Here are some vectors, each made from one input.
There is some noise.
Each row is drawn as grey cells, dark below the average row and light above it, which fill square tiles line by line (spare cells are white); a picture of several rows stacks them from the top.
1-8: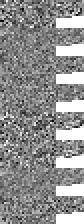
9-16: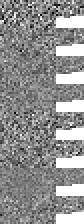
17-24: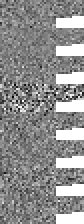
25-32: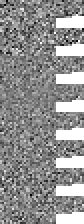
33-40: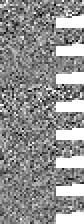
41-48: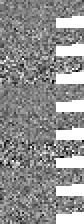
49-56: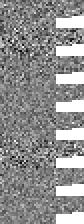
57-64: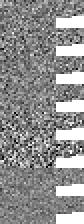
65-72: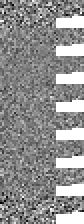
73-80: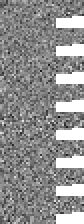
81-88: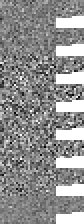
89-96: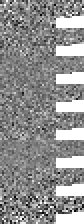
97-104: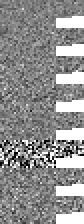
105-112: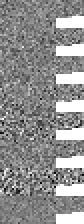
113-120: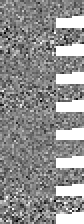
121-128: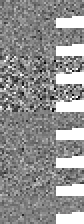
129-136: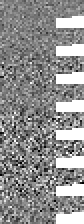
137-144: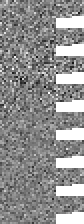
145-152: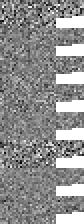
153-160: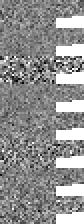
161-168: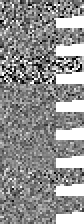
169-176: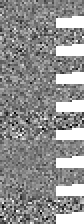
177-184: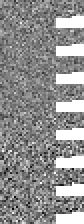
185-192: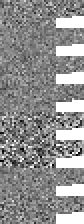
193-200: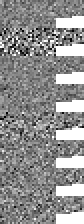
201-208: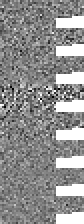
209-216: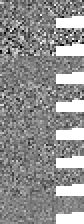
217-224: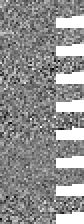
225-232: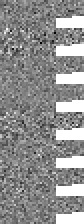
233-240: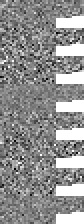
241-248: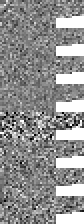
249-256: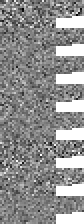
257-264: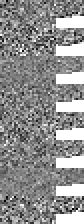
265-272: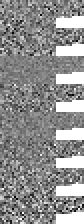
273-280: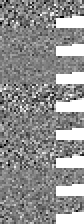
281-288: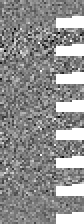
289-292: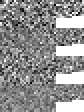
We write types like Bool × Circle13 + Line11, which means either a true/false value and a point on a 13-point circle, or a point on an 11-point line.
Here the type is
Line13 + List3(Line10).
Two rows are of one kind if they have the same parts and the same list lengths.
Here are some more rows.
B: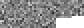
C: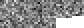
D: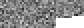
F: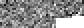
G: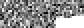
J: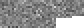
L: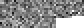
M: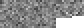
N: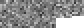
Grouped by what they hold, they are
B, L, N
C
D, J
F, G
M

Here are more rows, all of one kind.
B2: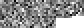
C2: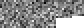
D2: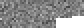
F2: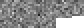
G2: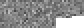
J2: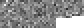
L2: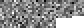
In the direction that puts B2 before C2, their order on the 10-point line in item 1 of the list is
D2, B2, L2, G2, F2, J2, C2.
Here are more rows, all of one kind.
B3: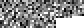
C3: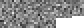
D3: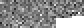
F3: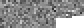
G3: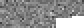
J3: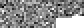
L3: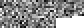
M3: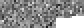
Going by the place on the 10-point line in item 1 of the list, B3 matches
C3 and M3.
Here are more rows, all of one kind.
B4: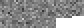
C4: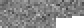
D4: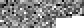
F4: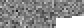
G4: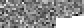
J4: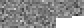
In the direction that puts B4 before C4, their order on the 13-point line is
B4, F4, D4, G4, J4, C4.
